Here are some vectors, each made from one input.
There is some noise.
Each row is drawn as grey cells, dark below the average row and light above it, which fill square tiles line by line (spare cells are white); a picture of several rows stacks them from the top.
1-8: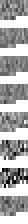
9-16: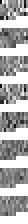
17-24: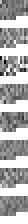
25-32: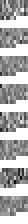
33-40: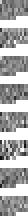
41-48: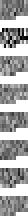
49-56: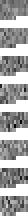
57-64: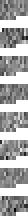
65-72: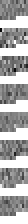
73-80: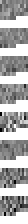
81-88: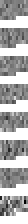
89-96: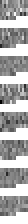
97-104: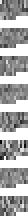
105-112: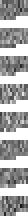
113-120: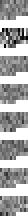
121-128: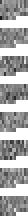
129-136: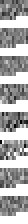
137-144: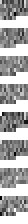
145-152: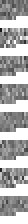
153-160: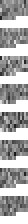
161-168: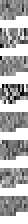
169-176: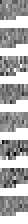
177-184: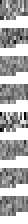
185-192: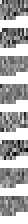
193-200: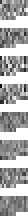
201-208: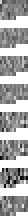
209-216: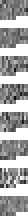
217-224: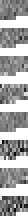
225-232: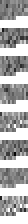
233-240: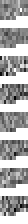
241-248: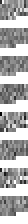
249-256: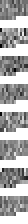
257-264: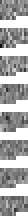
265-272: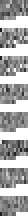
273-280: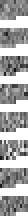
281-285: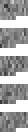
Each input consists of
a point on a 19-point circle and a point on each of two 7-point lines.
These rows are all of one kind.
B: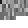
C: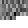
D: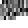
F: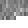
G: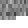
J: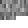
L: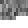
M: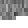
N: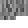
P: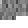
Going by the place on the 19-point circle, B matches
G, J, L and M.
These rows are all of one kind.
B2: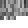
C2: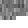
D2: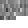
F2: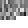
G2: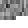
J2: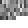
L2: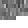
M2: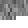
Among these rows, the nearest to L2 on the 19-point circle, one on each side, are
G2 and J2.
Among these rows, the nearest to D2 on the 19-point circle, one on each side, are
C2 and G2.
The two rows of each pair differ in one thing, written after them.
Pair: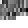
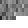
the place on one of the two 7-point lines
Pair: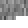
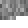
the place on one of the two 7-point lines
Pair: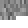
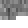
the place on one of the two 7-point lines
